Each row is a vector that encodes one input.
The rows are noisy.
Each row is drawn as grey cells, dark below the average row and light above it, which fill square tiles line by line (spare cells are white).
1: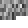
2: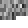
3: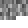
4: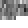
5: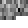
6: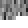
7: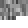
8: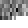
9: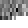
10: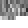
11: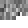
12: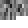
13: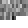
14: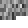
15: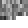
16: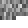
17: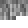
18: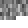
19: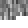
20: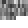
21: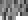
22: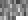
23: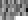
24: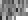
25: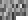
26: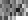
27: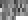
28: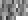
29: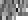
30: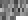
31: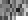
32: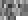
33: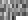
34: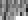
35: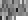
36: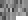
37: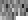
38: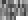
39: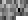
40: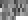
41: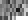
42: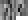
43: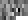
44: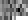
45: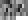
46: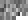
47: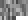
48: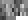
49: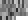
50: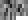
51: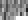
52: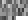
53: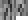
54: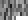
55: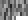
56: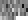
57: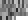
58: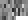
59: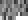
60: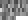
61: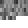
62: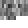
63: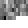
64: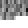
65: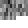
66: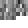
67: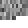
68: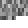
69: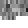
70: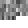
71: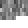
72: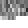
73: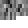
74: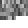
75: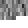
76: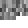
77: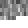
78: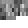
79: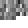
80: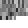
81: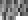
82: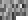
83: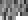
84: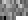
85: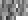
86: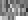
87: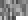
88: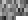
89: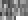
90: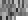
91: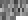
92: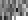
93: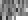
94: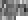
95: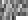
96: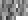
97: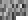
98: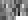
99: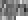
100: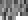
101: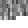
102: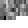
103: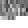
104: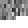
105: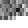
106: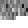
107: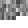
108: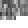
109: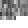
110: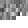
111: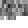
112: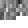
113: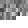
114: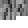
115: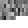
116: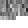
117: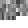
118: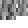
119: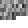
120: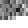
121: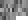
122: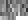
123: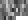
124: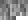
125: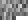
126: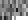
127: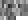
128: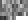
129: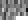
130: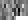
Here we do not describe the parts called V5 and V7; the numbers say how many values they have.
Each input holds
a point on a 6-point line, together with either a true/false value and a value of V5, or a value of V7.
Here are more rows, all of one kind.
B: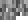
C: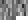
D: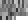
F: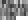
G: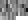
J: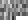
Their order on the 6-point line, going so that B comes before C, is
J, B, C, G, F, D.
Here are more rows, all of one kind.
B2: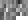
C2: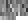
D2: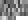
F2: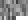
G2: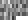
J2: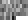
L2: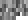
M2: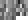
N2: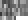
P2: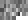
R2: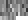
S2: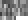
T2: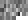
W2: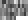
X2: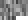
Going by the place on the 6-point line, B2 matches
L2, M2, P2 and T2.
